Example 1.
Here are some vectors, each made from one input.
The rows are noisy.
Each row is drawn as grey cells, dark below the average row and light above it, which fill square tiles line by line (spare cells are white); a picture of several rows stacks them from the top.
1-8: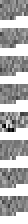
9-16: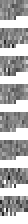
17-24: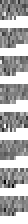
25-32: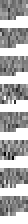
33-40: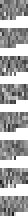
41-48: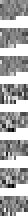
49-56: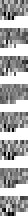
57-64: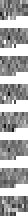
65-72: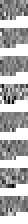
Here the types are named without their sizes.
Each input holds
either a point on a circle, or a fixed value.
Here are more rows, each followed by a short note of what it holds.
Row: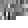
a point on a circle
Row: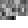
a fixed value
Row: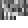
a fixed value
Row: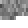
a point on a circle
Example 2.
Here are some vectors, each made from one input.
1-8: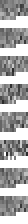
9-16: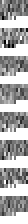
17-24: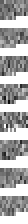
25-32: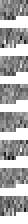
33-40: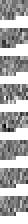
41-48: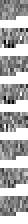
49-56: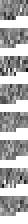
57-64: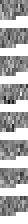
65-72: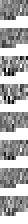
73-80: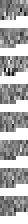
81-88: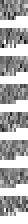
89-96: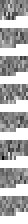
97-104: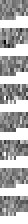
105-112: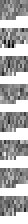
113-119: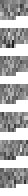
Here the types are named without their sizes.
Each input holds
a point on a circle.
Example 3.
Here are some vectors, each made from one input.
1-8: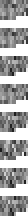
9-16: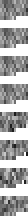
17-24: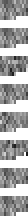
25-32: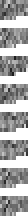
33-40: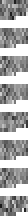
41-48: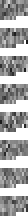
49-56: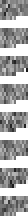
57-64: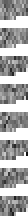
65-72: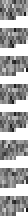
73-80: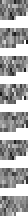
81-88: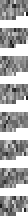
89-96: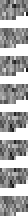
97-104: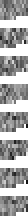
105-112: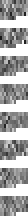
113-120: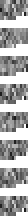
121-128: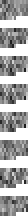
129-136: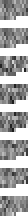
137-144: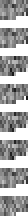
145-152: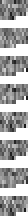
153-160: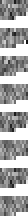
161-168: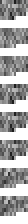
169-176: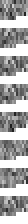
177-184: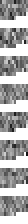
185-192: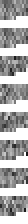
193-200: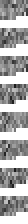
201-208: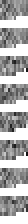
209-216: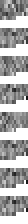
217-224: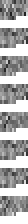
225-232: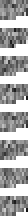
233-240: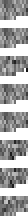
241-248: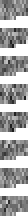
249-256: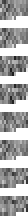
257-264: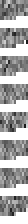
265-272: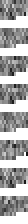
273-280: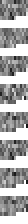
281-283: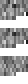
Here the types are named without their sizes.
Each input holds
a point on a line.
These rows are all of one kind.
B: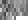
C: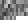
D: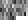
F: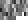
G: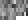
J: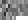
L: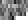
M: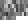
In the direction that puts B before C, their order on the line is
G, B, J, C, M, F, D, L.
